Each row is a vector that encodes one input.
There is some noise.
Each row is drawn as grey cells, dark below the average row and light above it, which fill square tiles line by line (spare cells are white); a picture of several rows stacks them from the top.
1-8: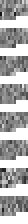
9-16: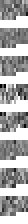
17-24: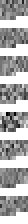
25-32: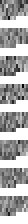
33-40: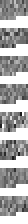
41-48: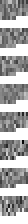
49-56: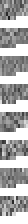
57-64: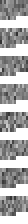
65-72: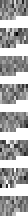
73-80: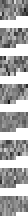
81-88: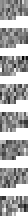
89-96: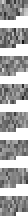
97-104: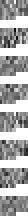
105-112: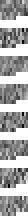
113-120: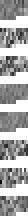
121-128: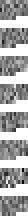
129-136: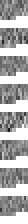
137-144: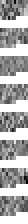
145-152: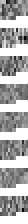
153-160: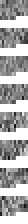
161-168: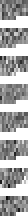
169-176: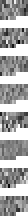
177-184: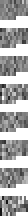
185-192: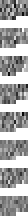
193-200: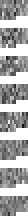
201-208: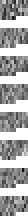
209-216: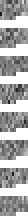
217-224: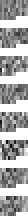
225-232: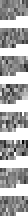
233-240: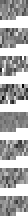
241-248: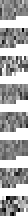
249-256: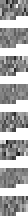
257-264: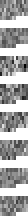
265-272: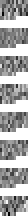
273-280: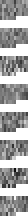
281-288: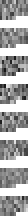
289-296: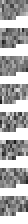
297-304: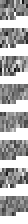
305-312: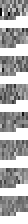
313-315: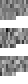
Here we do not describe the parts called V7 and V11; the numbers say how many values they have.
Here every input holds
a value of V7, together with either one of 8 labels and a value of V11, or three true/false values.
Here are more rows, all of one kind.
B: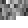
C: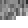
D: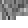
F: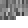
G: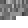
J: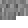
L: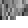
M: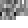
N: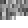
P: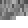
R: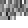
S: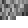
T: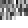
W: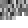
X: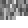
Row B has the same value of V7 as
G, L, N and R.
